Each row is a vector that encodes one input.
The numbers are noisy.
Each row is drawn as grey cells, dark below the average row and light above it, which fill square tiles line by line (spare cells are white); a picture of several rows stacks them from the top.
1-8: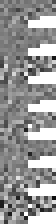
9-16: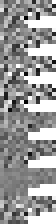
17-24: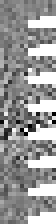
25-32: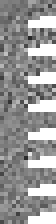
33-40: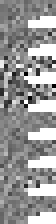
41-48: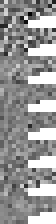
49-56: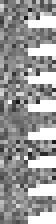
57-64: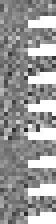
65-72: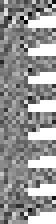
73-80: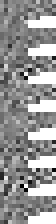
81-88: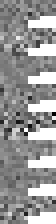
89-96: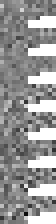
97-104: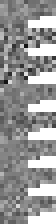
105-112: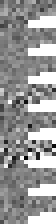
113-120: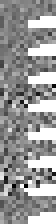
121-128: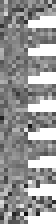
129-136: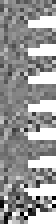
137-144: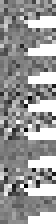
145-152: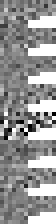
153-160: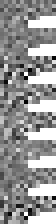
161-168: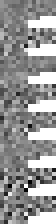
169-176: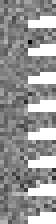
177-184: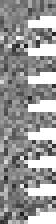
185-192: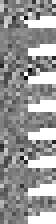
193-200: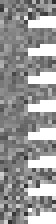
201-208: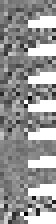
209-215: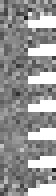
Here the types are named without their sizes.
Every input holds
a node of a tree, together with a list of items, each either a point on a circle, or a label.
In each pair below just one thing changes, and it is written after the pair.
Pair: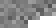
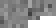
the node of the tree
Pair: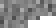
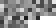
the place on the circle in item 1 of the list
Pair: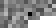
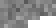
the node of the tree
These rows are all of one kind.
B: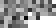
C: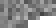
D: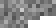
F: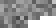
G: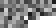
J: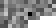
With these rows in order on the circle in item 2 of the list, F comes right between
B and J.
